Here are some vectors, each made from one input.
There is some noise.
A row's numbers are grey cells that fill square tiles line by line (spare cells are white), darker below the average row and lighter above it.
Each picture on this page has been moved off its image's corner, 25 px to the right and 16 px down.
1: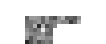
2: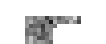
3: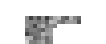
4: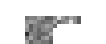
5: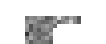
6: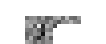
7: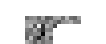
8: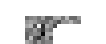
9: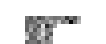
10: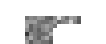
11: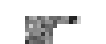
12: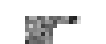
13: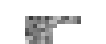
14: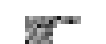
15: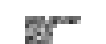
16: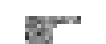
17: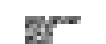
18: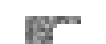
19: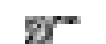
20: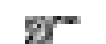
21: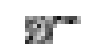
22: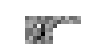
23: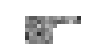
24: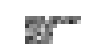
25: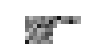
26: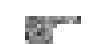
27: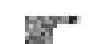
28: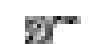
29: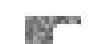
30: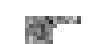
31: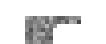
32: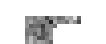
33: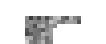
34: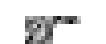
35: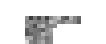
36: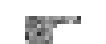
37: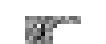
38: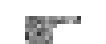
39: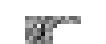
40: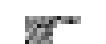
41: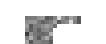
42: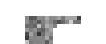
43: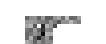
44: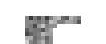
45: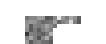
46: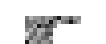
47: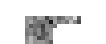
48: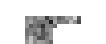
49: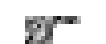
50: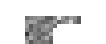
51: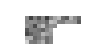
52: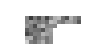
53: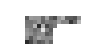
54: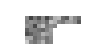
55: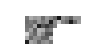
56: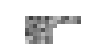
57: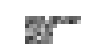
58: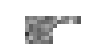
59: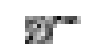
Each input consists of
one of 6 labels and a true/false value.
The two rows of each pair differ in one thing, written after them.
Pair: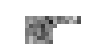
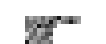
the true/false value
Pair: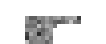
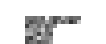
the true/false value
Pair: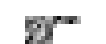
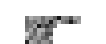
the label
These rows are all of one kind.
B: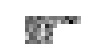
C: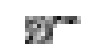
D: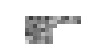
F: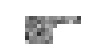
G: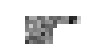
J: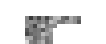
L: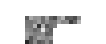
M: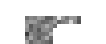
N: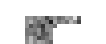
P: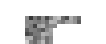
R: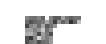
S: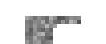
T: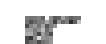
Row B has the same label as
D, J and P.
